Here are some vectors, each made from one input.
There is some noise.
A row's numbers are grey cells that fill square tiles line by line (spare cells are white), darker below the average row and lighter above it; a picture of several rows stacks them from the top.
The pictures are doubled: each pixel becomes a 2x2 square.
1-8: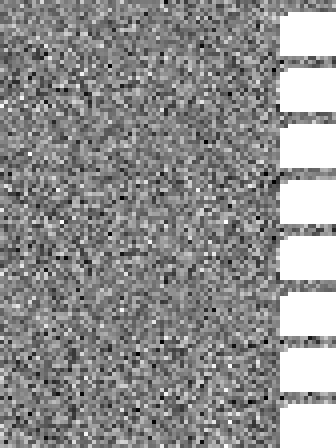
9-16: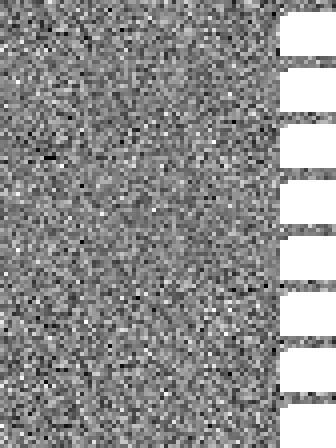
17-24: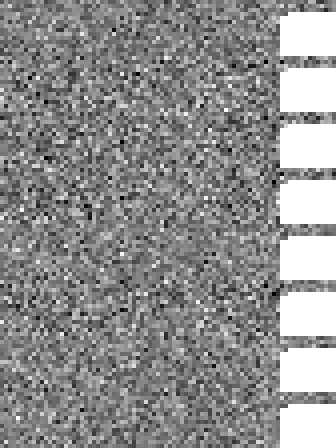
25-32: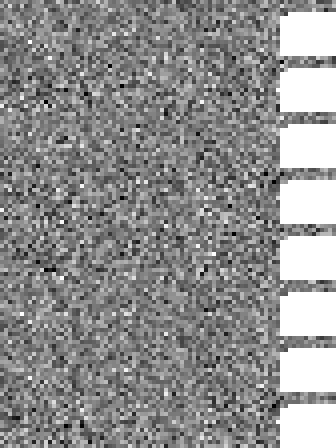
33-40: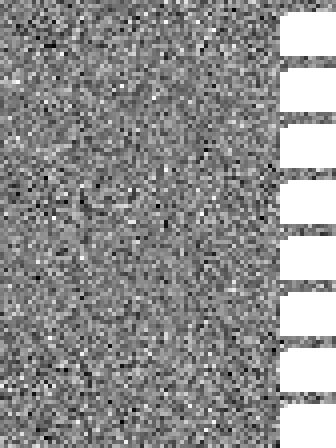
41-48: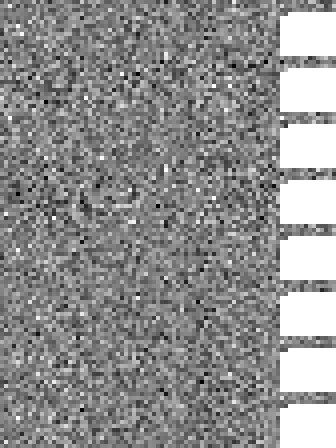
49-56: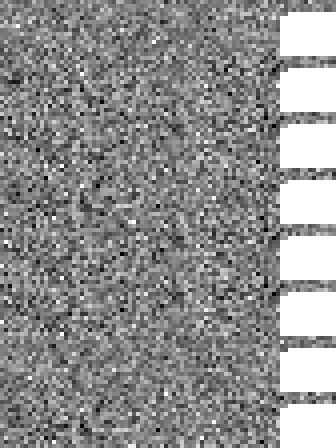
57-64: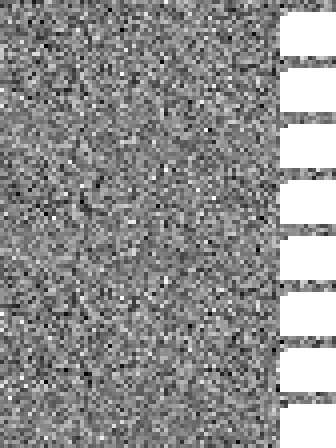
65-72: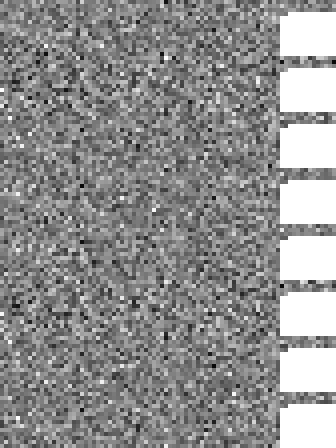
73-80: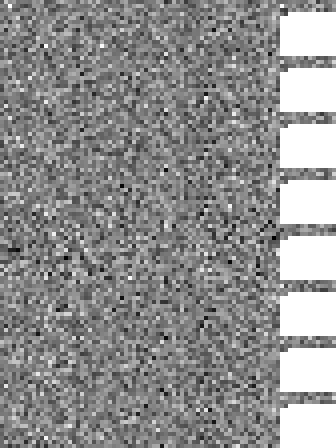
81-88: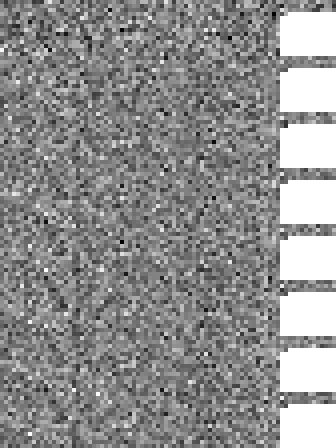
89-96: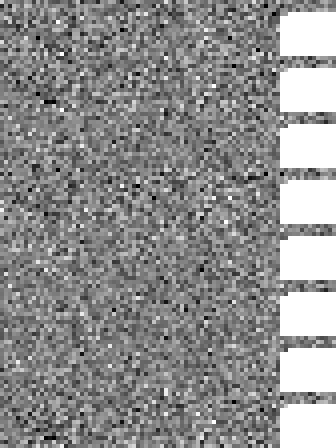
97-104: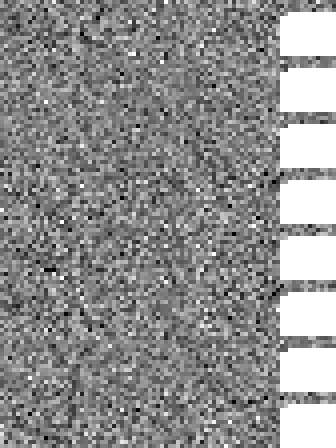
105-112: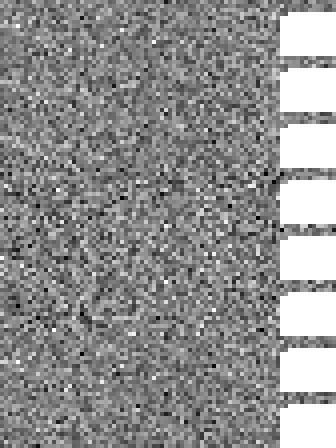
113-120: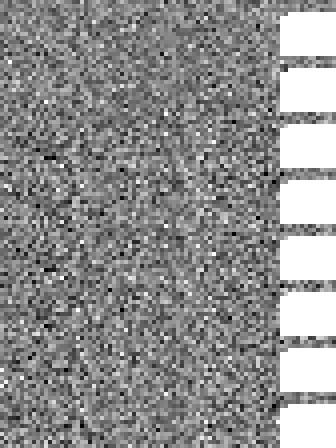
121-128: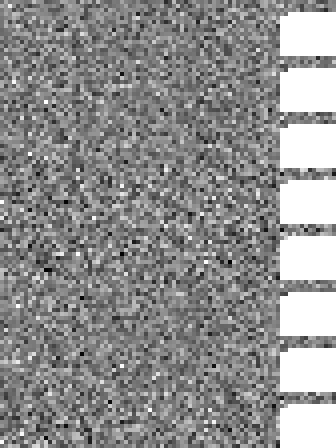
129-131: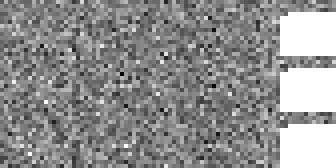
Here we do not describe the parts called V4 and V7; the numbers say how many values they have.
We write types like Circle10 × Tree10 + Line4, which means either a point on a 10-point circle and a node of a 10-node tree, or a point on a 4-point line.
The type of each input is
Bool × V4 + Line5 × V7.
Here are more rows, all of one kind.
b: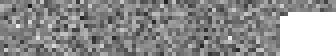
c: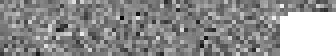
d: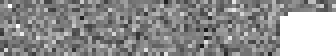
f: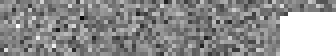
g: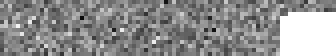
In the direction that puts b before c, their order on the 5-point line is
g, d, f, b, c.
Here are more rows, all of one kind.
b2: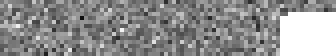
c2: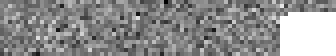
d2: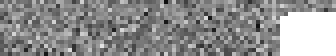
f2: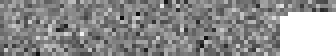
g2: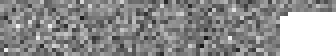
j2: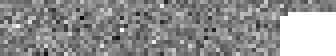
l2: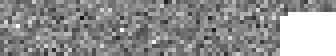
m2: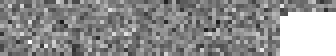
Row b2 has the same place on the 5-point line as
d2 and m2.
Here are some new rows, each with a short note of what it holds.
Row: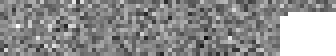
a point on a 5-point line and a value of V7
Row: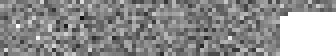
a point on a 5-point line and a value of V7
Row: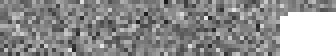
a point on a 5-point line and a value of V7
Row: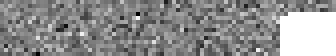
a point on a 5-point line and a value of V7
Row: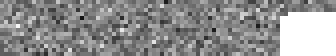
a point on a 5-point line and a value of V7
